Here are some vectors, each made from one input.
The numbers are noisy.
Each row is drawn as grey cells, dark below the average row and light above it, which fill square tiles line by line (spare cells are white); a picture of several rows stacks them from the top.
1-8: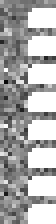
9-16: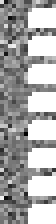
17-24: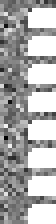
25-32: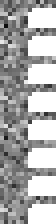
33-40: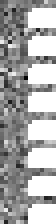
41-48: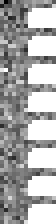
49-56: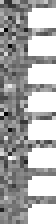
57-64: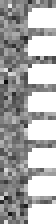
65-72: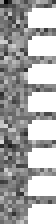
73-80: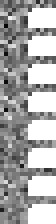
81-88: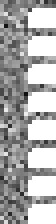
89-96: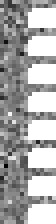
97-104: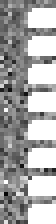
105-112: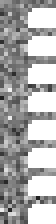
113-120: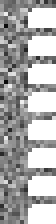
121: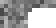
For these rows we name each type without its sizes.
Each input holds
a label, together with either a fixed value, or a label and a true/false value.
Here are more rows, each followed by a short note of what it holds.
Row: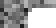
two labels and a true/false value
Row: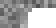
two labels and a true/false value
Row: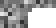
a label
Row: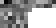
two labels and a true/false value
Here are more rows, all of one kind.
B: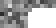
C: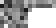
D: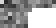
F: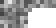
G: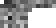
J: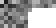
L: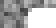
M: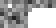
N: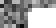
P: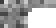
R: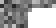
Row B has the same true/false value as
F, L, M and P.
